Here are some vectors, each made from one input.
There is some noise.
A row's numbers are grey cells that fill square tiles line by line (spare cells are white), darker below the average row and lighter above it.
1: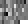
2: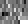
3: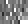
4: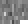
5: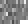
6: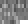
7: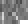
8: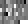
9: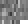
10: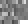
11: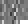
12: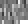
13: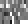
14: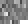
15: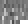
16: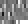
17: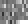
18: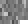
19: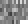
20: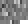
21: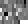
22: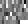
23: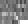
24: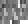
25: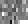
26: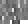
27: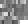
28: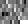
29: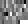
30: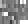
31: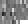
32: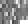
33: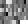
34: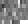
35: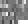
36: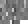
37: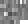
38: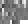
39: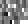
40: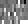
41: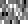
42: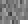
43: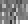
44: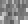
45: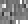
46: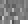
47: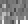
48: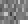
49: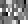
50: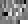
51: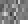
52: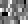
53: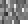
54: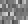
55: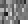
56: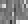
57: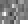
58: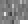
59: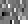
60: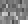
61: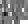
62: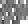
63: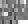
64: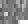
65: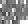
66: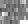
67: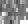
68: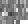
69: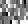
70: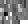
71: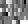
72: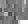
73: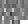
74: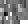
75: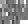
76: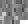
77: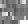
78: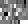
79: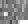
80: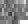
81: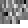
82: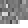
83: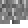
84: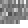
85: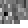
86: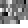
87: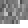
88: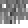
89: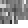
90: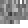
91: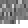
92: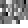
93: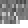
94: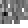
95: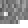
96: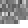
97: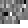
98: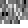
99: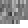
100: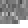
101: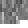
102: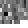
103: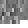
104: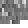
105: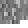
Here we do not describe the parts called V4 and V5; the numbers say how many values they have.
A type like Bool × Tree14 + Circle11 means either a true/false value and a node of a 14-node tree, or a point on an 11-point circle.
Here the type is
Bool × Line3 × Line3 × V4 + V5.
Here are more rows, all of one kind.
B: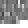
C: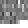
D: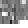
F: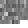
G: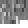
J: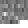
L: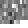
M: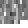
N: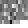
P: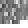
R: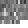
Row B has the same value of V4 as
C and F.
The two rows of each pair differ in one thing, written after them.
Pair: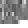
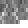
the place on one of the two 3-point lines
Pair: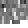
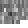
the place on one of the two 3-point lines
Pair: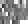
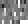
the value of V4
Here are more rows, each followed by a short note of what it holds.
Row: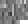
a point on each of two 3-point lines, a true/false value and a value of V4
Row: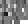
a value of V5
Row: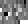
a value of V5
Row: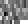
a value of V5
